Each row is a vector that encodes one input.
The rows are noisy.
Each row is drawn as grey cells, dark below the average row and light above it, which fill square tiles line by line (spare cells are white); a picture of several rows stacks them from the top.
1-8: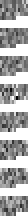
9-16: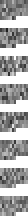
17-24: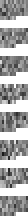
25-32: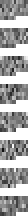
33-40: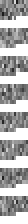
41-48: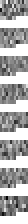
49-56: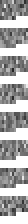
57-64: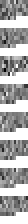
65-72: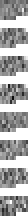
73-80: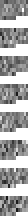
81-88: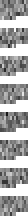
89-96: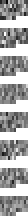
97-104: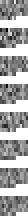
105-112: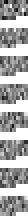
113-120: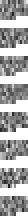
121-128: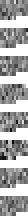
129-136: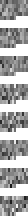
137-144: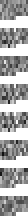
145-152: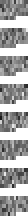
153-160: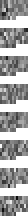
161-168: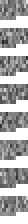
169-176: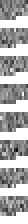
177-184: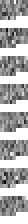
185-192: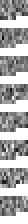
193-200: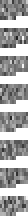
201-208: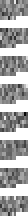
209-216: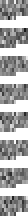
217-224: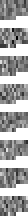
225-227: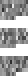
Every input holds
either a point on a 5-point line, or a point on a 9-point line and a true/false value.
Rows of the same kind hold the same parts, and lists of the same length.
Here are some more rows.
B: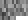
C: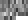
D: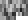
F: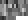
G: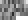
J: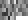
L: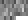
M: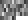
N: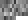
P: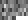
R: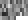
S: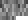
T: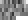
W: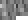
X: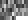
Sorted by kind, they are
B, D, G, J, R, T
C, F, L, M, N, P, S, W, X

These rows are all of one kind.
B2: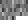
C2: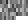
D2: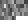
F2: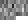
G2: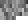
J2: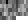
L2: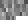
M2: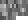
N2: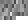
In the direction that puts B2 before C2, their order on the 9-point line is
M2, D2, J2, B2, C2, L2, G2, F2, N2.
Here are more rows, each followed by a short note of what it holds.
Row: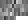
a point on a 9-point line and a true/false value
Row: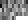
a point on a 9-point line and a true/false value
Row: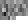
a point on a 5-point line
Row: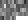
a point on a 9-point line and a true/false value
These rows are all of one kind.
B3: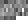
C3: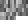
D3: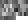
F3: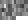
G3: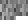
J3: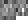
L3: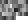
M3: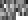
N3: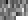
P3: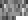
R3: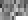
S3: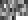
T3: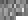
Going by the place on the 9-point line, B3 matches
J3, M3, N3 and P3.
